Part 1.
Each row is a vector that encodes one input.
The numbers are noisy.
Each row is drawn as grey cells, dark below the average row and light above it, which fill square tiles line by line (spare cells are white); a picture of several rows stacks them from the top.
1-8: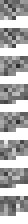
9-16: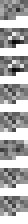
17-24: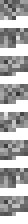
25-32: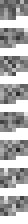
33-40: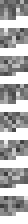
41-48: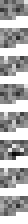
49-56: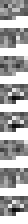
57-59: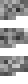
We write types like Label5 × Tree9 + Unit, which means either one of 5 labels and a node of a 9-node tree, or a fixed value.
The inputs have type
Circle6 + Unit.
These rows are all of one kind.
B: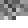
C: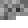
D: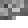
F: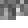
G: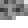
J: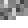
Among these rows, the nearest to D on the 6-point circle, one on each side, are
C and F.
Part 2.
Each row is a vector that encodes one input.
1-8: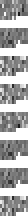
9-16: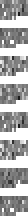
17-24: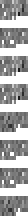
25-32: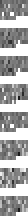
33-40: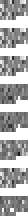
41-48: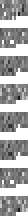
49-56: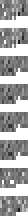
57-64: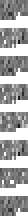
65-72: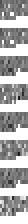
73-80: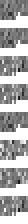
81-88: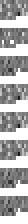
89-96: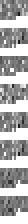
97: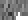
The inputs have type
Label5.
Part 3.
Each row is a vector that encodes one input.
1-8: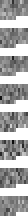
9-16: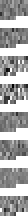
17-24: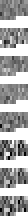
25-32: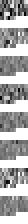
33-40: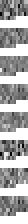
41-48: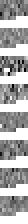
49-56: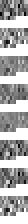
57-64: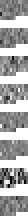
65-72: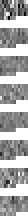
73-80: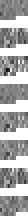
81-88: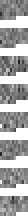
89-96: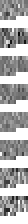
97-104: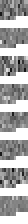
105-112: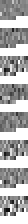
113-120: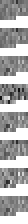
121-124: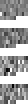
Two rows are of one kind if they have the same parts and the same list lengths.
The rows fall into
2 kinds.
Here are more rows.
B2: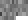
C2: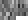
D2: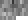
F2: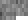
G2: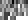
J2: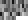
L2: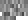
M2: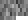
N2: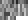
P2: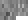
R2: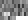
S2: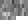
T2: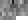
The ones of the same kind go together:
B2, C2, D2, F2, G2, L2, M2, N2, P2, R2, S2, T2
J2

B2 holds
a node of a 10-node tree.
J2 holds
a fixed value.
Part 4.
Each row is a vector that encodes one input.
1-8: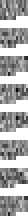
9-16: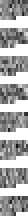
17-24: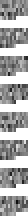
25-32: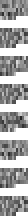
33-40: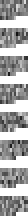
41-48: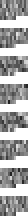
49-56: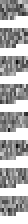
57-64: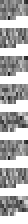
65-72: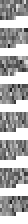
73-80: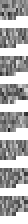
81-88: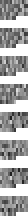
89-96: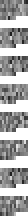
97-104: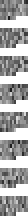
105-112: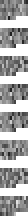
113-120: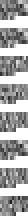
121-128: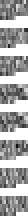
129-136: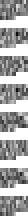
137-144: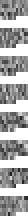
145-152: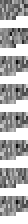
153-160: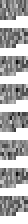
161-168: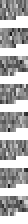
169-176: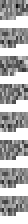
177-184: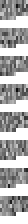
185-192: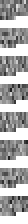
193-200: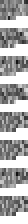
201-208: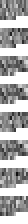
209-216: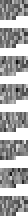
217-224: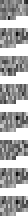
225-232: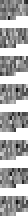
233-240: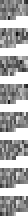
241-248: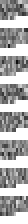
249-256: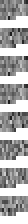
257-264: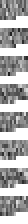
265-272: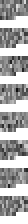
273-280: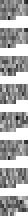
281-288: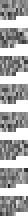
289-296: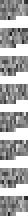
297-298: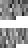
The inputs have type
Label8.
